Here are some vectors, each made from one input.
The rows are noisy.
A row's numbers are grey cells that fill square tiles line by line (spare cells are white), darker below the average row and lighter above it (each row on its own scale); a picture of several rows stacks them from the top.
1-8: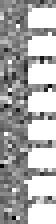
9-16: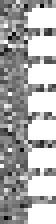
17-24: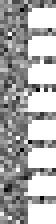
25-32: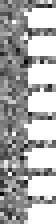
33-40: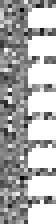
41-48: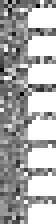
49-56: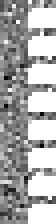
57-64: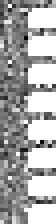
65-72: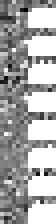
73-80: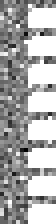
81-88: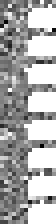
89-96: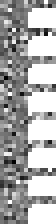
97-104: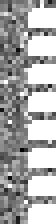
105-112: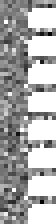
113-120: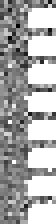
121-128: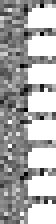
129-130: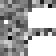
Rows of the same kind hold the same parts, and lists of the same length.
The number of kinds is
2.
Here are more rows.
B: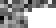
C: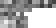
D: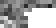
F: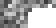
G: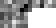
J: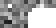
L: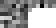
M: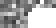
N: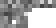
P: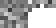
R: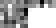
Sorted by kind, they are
B, C, D, G, L, N, R
F, J, M, P

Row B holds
a point on a 5-point line and a node of a 9-node tree.
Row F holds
a point on each of two 5-point lines.
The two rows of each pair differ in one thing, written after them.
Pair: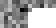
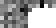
the place on the 5-point line
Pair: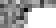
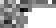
the place on the 5-point line
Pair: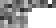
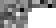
the place on the 5-point line
